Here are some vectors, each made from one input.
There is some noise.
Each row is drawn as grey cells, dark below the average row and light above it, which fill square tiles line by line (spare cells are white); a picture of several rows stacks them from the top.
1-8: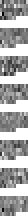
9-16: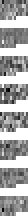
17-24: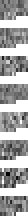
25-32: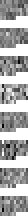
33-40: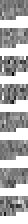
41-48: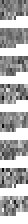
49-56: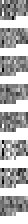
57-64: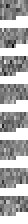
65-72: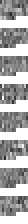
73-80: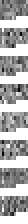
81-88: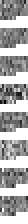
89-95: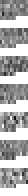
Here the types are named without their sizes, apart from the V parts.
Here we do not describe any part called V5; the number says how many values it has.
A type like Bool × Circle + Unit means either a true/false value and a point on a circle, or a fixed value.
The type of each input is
Bool × Bool × Bool × List(V5) + Line.
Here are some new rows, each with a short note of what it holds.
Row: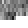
three true/false values, together with the empty list
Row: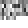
a point on a line
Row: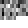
three true/false values, together with the empty list
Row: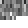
three true/false values, together with a list of two items
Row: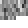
a point on a line
